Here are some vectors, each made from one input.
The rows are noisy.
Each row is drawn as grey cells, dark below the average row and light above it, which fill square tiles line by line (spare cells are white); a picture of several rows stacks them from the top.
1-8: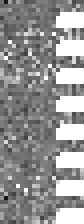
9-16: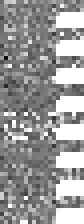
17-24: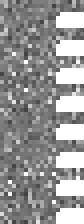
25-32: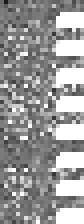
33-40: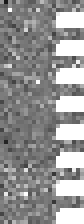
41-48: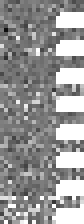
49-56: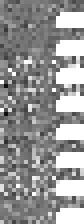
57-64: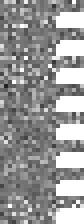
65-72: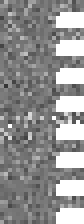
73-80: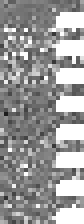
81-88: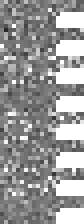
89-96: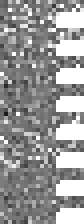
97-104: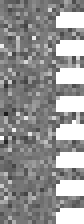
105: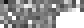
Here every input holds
one of 8 labels, together with either a fixed value, or three true/false values.
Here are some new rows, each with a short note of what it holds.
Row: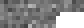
one of 8 labels
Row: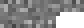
one of 8 labels and three true/false values
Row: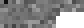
one of 8 labels
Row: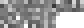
one of 8 labels and three true/false values
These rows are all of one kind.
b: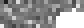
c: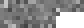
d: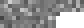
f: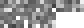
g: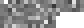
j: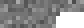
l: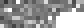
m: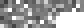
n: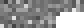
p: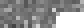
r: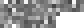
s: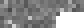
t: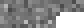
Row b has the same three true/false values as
j, l, p and s.
